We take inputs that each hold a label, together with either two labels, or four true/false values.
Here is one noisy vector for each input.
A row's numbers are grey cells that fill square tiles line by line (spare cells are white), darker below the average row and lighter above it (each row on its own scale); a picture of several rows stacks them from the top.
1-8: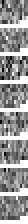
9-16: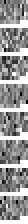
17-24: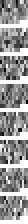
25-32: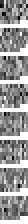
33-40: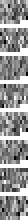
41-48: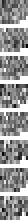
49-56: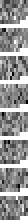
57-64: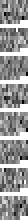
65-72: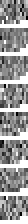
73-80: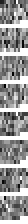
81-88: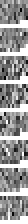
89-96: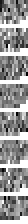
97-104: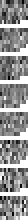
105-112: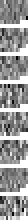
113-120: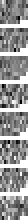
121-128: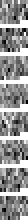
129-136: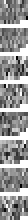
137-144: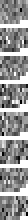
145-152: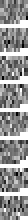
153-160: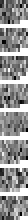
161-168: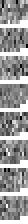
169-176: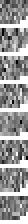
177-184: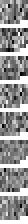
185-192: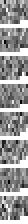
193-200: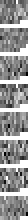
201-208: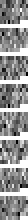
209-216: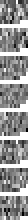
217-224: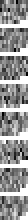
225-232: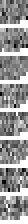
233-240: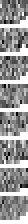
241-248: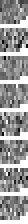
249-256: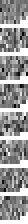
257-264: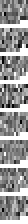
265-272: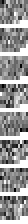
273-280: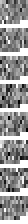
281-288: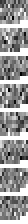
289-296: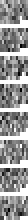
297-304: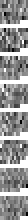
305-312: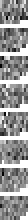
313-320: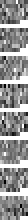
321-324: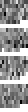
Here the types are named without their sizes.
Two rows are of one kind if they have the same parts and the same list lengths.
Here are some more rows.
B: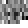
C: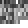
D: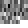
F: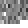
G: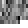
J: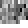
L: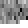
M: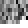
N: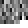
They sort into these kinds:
B, D, F, J, L
C, G, M, N

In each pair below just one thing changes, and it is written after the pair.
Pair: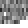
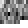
the label
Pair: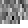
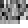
the label
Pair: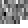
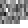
one of the four true/false values
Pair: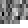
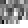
the label
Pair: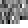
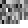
the label
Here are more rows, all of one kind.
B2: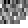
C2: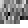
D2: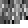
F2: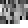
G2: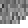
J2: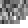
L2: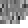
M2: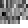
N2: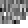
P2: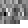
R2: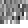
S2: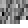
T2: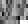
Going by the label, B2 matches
G2, J2 and L2.
